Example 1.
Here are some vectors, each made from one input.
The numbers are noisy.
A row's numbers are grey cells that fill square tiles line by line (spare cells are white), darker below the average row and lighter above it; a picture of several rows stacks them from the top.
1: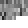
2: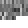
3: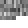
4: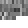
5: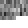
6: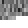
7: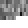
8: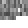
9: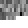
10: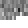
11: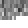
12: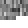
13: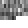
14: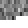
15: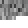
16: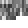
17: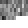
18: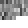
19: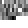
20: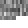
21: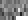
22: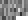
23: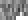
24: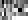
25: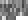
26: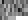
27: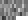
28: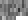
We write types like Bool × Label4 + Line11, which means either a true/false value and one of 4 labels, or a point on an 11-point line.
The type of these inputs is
Bool × Bool × Bool.
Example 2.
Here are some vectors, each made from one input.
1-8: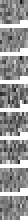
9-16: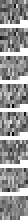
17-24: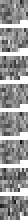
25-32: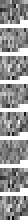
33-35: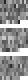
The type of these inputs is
Line6.
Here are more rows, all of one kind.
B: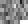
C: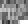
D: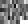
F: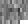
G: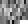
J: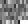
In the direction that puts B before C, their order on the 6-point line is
D, J, F, B, C, G.
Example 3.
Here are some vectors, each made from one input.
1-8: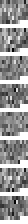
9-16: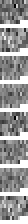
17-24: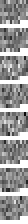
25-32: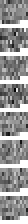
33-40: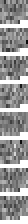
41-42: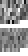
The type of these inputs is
Line7.
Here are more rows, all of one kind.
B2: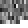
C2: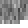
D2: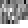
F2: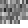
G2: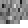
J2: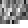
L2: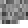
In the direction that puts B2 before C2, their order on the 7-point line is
B2, F2, C2, G2, L2, D2, J2.
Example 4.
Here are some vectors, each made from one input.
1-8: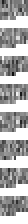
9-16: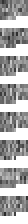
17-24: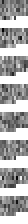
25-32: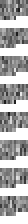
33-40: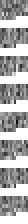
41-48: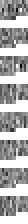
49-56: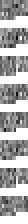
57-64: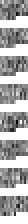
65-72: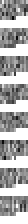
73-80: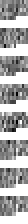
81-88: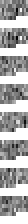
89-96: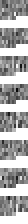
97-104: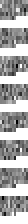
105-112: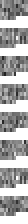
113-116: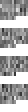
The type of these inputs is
Circle6.
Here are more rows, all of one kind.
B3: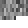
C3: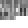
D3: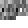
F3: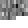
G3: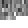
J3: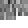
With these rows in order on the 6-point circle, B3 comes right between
D3 and G3.
